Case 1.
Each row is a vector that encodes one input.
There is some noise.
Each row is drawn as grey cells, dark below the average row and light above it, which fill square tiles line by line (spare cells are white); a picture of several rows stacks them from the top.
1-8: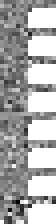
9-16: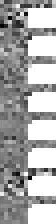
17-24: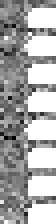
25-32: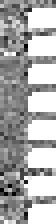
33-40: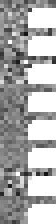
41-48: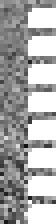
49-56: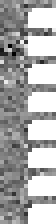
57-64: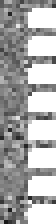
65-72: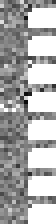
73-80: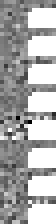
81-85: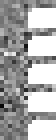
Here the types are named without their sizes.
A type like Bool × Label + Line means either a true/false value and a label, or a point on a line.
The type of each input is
Bool × (Tree + Unit).
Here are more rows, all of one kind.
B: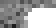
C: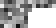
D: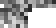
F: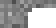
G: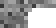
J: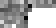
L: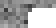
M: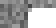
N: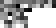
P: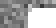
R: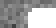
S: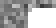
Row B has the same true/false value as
C, D, F and R.
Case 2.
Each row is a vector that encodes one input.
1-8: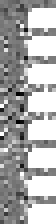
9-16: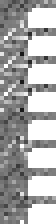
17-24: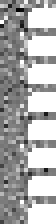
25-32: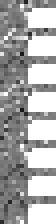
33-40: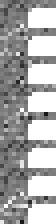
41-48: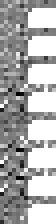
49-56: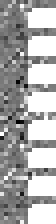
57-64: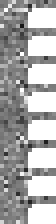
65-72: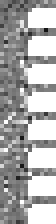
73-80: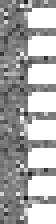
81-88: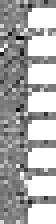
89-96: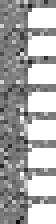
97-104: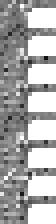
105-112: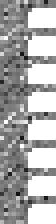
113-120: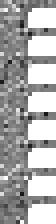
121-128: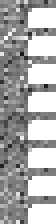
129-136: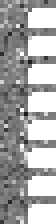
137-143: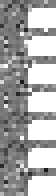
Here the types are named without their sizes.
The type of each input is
List(Line).
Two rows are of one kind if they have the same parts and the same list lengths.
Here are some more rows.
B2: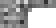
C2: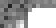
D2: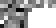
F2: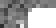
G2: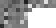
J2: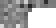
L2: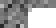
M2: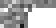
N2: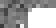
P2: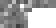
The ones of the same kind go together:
B2, J2, M2
C2, F2, G2, L2, N2, P2
D2

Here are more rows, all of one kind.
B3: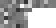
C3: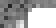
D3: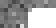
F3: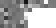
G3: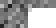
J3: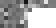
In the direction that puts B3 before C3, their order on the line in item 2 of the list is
B3, D3, F3, J3, G3, C3.
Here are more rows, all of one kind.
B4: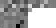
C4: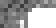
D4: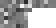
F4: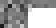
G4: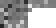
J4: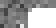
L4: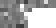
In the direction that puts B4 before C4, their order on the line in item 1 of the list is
B4, F4, J4, C4, G4, D4, L4.
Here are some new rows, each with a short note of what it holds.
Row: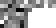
the empty list
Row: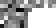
the empty list
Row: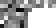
the empty list
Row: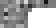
a list of one item
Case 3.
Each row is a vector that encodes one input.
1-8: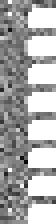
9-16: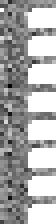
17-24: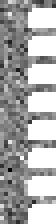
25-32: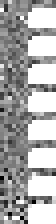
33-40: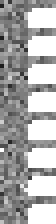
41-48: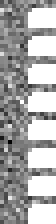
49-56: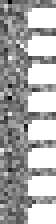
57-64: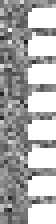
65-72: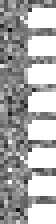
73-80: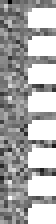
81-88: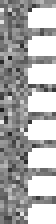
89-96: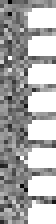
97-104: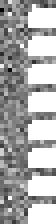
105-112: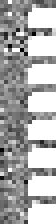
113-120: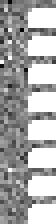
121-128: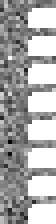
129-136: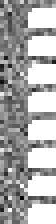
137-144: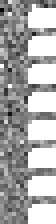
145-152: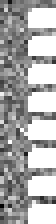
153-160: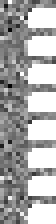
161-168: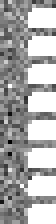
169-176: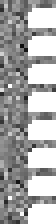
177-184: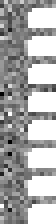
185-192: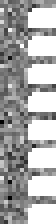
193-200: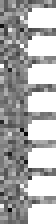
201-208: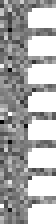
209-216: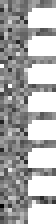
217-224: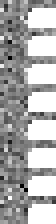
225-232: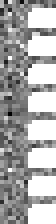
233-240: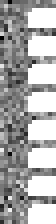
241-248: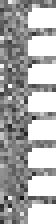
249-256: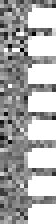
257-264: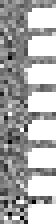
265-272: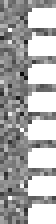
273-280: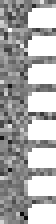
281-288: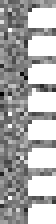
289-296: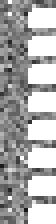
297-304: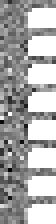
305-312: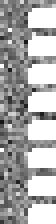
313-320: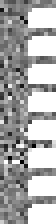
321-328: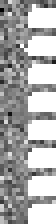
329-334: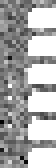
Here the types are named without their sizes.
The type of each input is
Bool × Bool × Bool × Bool × Circle + Unit.
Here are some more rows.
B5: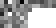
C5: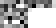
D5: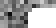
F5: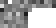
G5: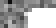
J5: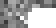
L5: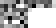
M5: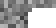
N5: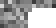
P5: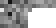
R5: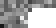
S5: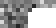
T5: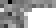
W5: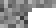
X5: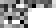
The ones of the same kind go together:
B5, D5, F5, G5, J5, M5, N5, P5, R5, S5, T5, W5
C5, L5, X5

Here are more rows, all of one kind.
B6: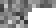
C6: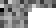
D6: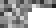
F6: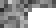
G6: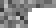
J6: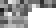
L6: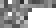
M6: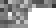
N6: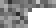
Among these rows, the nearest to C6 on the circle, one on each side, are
F6 and J6.
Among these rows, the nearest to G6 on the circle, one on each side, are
B6 and M6.
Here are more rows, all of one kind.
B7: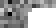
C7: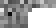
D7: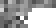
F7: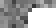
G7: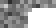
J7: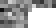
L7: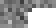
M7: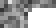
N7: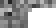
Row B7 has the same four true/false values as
C7 and N7.
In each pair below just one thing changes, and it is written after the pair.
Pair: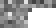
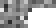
one of the four true/false values
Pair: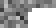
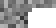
the place on the circle
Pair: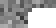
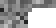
one of the four true/false values
